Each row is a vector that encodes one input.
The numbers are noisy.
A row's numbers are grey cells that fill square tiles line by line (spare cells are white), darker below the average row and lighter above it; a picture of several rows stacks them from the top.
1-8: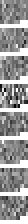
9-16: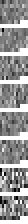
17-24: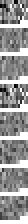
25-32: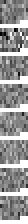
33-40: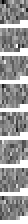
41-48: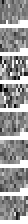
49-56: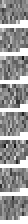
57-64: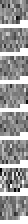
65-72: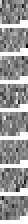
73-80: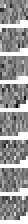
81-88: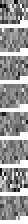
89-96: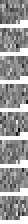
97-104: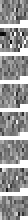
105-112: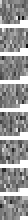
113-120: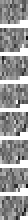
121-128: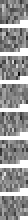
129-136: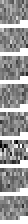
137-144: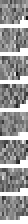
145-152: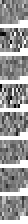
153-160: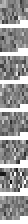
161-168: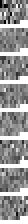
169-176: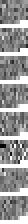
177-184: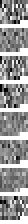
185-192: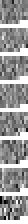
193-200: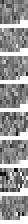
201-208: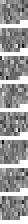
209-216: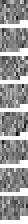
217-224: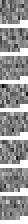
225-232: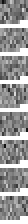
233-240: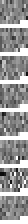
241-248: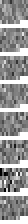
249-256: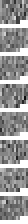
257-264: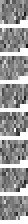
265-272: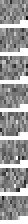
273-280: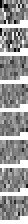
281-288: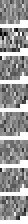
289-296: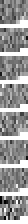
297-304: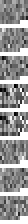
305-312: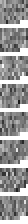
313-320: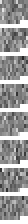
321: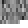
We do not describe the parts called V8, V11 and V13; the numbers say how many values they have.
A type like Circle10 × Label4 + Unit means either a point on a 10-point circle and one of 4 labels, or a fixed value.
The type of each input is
Bool × (Line7 + V8 × V11) × V13 + Tree7.
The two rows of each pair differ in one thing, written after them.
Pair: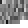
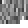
the true/false value
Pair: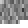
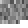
the value of V8
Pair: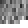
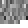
the value of V13
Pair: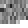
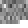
the value of V13
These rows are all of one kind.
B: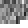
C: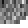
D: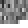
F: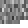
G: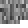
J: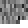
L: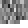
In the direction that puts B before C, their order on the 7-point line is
J, G, F, D, L, B, C.
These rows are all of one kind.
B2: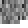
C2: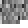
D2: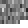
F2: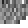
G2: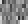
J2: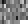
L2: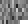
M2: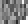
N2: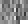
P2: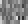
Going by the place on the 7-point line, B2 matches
C2, G2 and P2.
